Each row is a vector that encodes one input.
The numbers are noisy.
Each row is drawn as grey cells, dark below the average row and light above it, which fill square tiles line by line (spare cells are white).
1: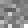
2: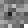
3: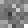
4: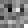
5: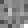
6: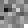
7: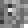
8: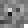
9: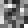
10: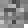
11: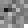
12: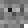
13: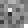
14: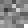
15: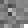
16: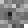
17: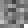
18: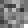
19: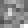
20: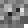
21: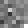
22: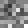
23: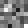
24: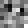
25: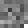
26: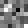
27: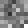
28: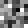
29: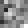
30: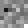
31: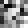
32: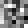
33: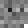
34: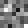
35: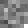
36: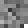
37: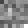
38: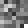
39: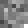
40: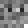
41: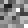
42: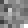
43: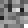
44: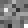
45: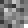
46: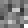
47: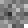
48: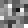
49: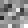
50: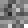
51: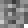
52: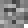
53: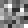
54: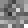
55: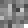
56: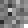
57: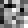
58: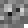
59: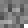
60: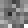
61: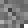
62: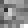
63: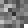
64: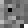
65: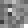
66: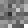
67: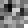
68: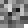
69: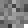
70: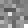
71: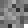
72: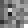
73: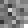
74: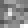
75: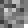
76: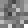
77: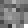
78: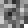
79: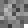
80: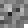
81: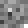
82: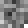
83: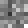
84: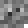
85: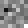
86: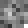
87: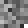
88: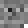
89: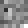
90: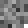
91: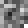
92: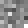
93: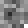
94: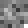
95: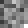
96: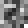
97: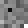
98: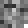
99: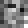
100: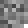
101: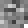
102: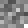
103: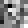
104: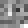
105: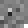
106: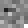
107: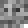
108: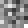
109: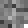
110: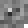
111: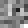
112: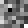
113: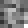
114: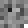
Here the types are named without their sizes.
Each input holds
a true/false value, together with either a point on a line, or a node of a tree.
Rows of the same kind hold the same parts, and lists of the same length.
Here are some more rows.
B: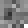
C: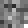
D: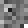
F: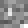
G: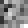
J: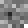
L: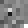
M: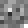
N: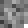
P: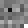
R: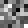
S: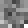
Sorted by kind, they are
B, F, G, J, L, M, S
C, D, N, P, R

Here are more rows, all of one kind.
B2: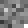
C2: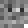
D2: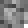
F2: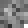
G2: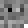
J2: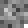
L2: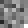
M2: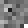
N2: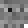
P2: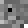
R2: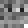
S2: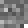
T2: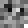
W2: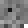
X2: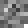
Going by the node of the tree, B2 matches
C2, L2, N2 and R2.
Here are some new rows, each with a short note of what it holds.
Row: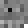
a node of a tree and a true/false value
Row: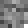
a node of a tree and a true/false value
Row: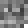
a node of a tree and a true/false value
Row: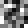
a point on a line and a true/false value
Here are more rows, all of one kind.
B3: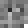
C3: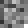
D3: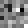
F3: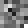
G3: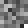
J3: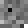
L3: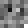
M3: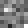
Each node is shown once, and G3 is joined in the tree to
B3 and M3.
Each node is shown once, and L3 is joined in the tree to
B3 and J3.
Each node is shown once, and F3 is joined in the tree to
C3 and D3.
